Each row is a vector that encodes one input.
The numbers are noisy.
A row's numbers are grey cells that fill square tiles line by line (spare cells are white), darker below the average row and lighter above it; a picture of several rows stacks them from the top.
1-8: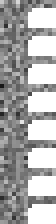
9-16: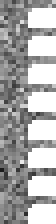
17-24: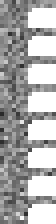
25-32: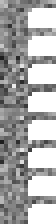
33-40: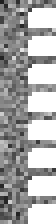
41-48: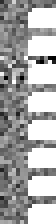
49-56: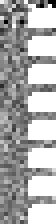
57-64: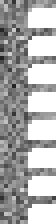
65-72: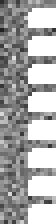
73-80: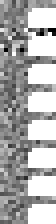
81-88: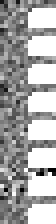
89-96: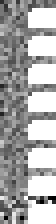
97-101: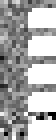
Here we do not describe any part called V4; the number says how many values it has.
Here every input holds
a list of up to two items, each a true/false value and a value of V4.
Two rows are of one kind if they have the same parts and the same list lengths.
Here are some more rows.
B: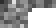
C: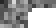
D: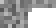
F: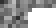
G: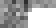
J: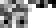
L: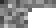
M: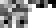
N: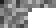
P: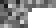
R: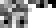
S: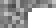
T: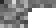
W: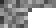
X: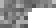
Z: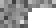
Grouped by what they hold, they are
B, C, F, L, N, P, T, W
D, G, S, X, Z
J, M, R

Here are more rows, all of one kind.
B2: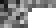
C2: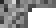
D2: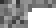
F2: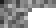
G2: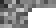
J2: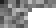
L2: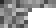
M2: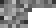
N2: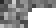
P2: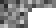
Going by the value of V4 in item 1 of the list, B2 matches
C2 and P2.
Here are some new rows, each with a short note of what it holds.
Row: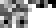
the empty list
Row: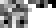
the empty list
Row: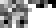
the empty list
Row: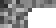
a list of one item
